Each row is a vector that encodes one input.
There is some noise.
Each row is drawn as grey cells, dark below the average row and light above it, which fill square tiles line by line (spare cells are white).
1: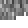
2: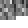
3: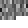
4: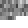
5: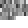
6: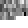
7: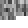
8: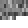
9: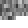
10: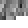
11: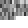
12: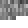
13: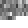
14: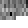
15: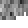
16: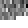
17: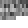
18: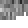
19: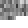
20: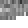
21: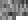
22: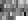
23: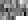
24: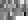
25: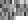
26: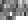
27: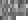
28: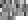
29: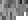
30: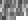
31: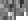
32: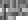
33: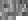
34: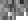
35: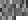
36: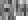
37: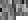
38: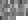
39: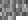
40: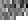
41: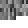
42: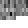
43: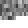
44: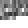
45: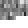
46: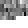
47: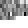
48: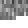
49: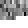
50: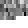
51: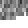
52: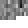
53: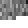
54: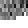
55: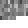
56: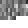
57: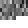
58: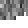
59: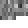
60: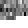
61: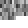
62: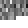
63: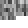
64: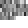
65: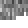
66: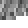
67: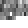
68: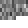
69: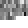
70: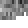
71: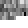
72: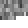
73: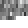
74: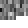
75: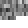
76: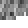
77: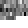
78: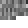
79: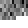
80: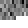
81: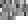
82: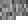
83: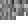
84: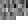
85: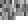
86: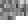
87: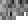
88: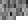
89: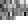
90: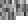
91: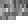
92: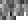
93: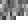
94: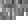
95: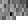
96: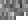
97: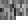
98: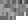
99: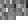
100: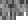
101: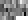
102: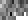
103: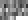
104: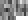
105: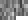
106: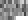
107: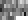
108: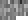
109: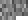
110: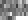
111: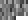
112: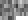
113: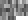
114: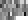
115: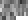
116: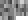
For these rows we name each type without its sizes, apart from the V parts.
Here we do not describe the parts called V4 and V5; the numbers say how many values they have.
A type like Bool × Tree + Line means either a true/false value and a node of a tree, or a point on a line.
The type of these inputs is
(Bool × V4 × V5 + Unit) × Line × Line.
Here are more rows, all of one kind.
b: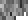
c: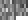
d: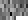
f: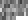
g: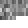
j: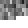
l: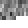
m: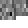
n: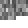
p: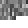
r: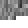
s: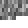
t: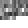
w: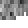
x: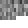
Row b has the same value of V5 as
c, m, w and x.
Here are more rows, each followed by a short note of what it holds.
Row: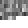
a point on each of two lines, a true/false value, a value of V4 and a value of V5
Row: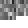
a point on each of two lines, a true/false value, a value of V4 and a value of V5
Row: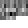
a point on each of two lines, a true/false value, a value of V4 and a value of V5
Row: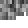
a point on each of two lines, a true/false value, a value of V4 and a value of V5
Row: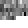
a point on each of two lines
